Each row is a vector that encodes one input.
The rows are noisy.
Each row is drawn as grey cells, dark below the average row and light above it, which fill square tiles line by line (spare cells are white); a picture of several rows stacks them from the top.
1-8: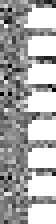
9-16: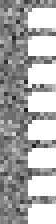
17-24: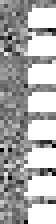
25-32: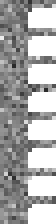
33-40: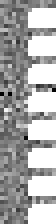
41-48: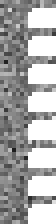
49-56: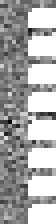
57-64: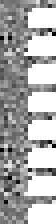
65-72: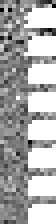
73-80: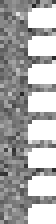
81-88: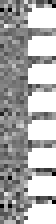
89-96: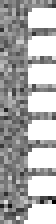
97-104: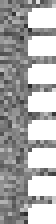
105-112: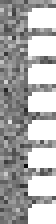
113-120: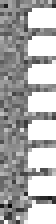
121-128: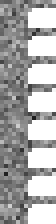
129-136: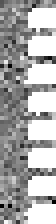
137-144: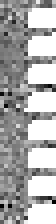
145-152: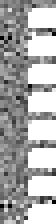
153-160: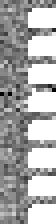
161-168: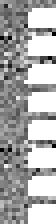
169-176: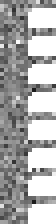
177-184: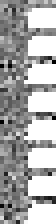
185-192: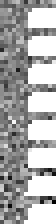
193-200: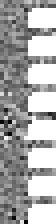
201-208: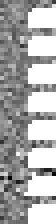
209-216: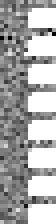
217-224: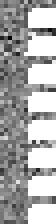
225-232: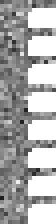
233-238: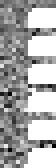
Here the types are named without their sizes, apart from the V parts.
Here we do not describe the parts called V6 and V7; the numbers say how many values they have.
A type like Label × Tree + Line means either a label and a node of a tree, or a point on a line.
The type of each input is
Bool × Line + (Tree + V7) × V6.
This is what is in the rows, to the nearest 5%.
About 15% of them hold a point on a line and a true/false value. The rest hold a value of V6, together with either a node of a tree, or a value of V7.
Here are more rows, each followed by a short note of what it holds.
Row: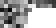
a point on a line and a true/false value
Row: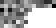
a point on a line and a true/false value
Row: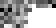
a point on a line and a true/false value
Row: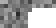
a node of a tree and a value of V6
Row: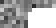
a value of V6 and a value of V7
